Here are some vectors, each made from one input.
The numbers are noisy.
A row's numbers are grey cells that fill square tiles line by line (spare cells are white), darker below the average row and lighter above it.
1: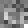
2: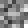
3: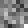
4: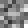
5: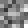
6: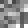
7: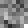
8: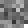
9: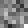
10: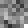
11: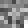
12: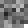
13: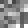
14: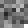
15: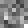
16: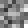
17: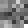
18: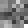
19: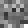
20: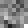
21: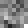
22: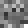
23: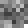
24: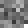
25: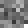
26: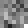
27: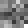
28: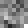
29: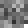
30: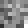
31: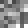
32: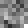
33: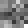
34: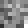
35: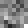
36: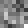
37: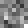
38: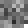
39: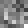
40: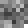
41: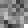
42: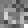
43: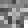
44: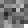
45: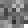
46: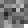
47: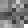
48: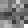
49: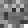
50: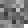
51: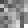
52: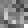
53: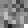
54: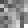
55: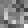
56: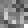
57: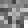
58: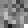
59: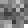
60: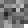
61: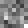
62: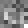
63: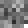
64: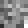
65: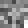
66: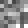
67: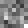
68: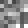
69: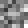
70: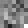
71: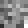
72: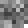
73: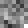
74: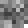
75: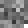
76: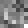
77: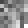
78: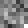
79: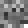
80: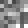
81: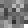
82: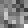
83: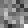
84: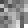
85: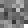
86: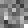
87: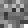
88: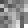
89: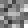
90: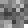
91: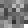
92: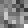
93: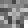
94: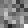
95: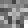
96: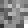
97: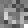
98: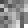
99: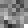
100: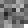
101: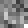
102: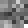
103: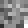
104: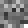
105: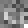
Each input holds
either a point on a 5-point line, or a point on a 6-point line, or a point on an 8-point line.
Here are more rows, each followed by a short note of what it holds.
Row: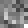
a point on an 8-point line
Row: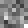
a point on an 8-point line
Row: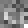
a point on an 8-point line
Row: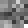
a point on a 6-point line
